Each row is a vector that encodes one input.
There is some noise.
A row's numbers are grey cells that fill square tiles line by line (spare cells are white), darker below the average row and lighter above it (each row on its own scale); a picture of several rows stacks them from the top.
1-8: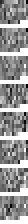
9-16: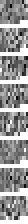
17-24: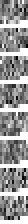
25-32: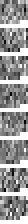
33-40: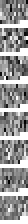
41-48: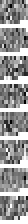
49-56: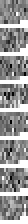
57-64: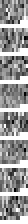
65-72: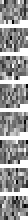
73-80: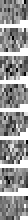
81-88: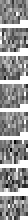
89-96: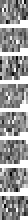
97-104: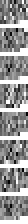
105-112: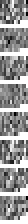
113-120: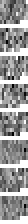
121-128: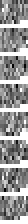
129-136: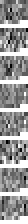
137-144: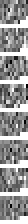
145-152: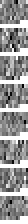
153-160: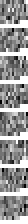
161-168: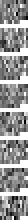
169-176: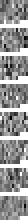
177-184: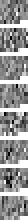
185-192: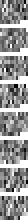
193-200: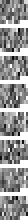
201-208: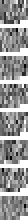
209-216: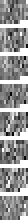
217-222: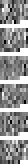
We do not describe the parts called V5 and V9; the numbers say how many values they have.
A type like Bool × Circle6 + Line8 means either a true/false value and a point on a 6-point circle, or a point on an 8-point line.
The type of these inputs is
(Bool × Circle6 + V5) × Line8 + V9.
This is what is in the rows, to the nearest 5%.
About 70% of them hold a point on an 8-point line, together with either a point on a 6-point circle and a true/false value, or a value of V5. The rest hold a value of V9.
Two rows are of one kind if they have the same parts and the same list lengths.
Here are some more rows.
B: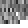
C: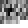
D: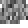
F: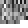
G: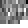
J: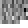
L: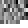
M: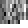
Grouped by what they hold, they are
B, D, F, L
C, J
G, M

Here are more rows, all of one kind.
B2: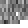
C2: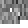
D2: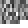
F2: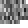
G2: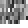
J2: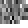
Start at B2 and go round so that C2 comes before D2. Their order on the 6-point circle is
B2, J2, F2, G2, C2, D2.
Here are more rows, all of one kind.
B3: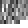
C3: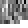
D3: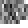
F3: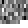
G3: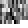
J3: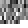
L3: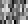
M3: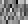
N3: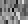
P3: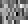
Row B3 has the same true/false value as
D3, J3, M3 and N3.
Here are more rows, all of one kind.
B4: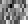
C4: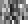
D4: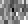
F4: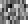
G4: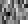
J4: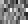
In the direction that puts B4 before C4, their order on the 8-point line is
G4, B4, C4, F4, J4, D4.
